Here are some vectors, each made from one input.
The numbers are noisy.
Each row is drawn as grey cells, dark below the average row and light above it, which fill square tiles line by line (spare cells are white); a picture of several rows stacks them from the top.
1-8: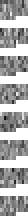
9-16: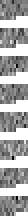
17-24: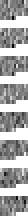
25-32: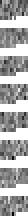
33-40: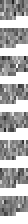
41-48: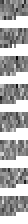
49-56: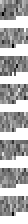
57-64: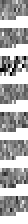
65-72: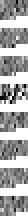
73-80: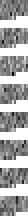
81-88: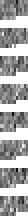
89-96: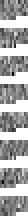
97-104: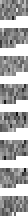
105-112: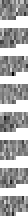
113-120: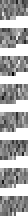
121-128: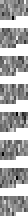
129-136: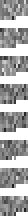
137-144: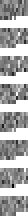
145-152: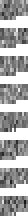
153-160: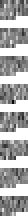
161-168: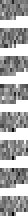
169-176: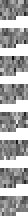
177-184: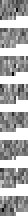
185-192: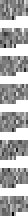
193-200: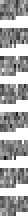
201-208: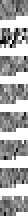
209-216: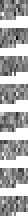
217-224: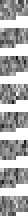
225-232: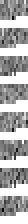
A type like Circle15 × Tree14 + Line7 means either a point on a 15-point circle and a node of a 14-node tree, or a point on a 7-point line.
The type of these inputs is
(Bool × Bool × Bool + Unit) × Circle11 × Label10 + Unit.
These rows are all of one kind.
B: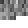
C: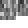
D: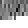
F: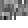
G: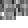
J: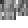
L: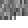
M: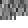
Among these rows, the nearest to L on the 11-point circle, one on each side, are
F and M.
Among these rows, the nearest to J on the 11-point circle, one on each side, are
B and C.
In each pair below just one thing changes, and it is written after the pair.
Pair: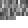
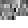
the place on the 11-point circle
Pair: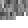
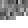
one of the three true/false values
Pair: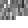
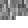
one of the three true/false values
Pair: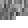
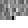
the place on the 11-point circle
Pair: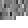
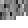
one of the three true/false values
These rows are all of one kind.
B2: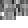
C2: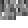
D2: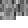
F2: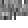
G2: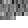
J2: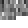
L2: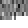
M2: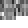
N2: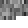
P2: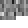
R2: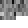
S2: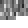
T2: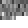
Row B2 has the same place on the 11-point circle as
D2, M2, P2 and R2.
